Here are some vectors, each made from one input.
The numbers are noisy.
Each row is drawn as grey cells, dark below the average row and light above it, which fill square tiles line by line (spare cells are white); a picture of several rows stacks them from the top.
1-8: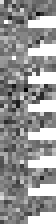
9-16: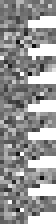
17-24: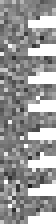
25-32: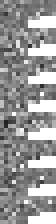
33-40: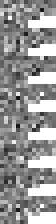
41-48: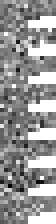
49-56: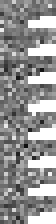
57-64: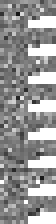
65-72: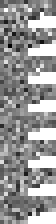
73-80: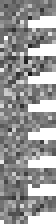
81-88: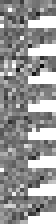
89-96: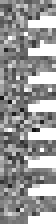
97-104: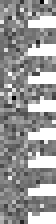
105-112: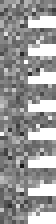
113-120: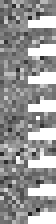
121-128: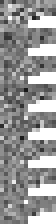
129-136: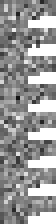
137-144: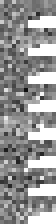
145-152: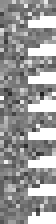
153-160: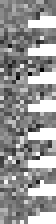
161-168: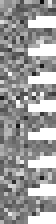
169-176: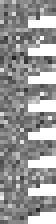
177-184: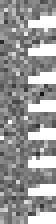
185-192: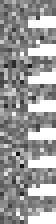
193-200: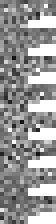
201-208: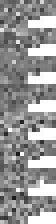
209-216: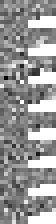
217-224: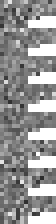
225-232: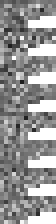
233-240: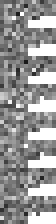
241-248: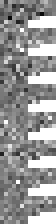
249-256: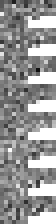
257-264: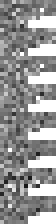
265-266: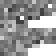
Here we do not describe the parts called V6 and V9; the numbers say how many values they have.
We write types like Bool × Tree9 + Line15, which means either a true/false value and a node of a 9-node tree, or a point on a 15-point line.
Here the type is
(Bool × Bool × Bool + V6) × V9 + Line7.
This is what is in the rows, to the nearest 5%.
About 15% of them hold a point on a 7-point line. The rest hold a value of V9, together with either three true/false values, or a value of V6.
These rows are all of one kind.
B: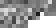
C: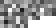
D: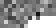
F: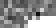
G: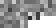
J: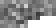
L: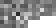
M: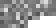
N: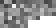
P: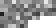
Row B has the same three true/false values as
D, G, M and P.
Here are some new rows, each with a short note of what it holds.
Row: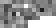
a value of V6 and a value of V9
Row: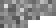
three true/false values and a value of V9
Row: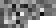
a point on a 7-point line
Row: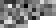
a point on a 7-point line
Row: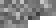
three true/false values and a value of V9
